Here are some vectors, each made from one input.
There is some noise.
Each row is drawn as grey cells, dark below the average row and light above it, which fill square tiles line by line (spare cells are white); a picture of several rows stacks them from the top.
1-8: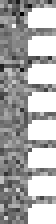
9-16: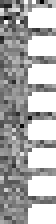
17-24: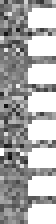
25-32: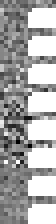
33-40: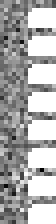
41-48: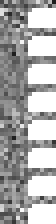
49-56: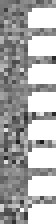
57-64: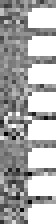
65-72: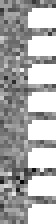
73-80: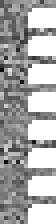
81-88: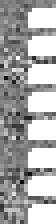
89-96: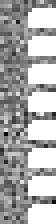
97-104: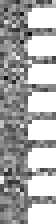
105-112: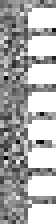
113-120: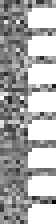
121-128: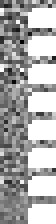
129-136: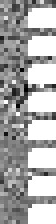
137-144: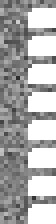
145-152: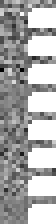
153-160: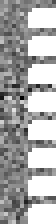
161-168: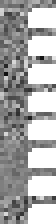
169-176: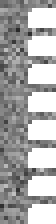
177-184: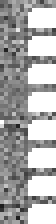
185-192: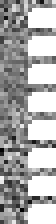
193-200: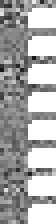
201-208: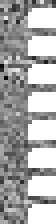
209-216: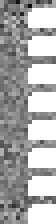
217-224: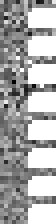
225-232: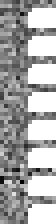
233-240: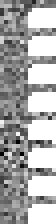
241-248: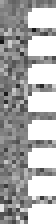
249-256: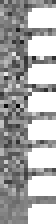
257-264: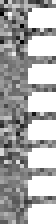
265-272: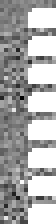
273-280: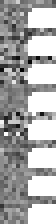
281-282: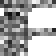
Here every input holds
a list of up to two items, each either a point on a 9-point circle, or a point on a 5-point line and a true/false value.
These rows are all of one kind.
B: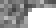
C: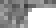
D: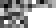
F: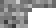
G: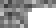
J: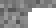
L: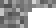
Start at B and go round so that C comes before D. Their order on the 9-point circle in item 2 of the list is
B, C, J, D, G, F, L.
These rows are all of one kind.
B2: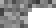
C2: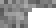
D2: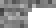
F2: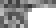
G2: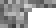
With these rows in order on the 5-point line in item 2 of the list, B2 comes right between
C2 and G2.
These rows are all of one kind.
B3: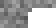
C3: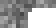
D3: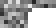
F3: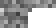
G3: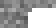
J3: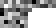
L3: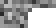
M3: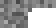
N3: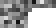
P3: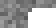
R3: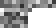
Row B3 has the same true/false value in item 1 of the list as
D3, G3 and J3.
